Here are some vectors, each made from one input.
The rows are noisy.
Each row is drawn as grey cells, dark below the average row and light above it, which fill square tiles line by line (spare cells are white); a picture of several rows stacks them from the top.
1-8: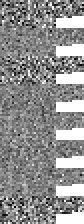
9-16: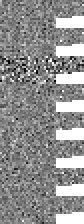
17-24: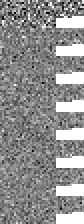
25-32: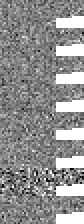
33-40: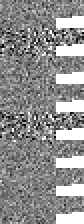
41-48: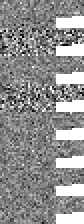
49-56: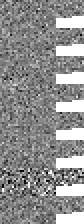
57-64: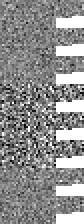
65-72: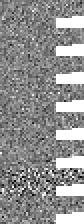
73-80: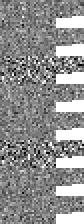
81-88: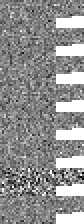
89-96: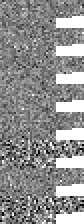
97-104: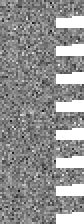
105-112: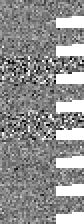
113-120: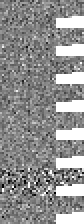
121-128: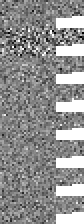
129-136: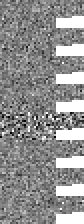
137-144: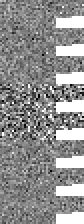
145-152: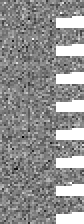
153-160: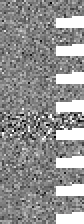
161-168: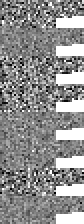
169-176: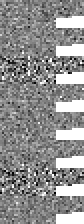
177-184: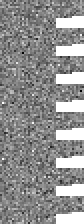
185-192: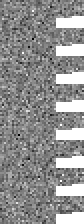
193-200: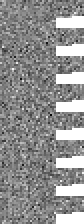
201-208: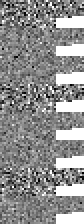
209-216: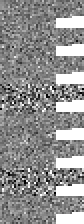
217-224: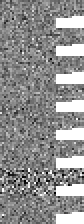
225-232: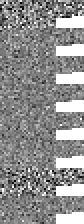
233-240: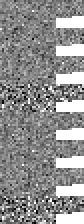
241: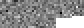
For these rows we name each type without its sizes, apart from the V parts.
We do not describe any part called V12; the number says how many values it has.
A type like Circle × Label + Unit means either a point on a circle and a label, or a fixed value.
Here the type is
(Bool × Bool × Bool + Tree) × Label × V12 + Circle + Unit.
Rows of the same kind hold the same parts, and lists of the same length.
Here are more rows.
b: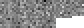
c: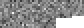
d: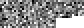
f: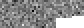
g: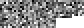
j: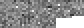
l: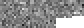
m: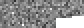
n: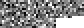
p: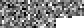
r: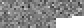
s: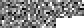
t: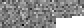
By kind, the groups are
b, c
d, g
f, j, l, m, r, t
n, p, s

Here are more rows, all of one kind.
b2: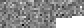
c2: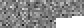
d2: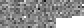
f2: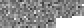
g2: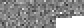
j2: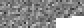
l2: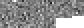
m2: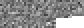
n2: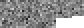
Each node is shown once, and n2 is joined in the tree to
f2.
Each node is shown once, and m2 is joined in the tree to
b2, c2, f2 and l2.
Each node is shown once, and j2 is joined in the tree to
b2.
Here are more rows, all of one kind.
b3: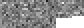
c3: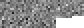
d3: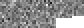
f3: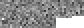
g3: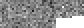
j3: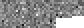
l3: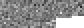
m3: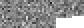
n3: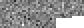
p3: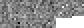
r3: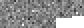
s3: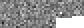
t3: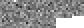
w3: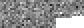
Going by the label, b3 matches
j3, s3 and w3.
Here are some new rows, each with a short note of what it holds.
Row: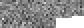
a label, three true/false values and a value of V12
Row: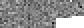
a label, a node of a tree and a value of V12
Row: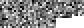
a fixed value
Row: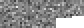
a label, a node of a tree and a value of V12
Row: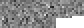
a label, three true/false values and a value of V12
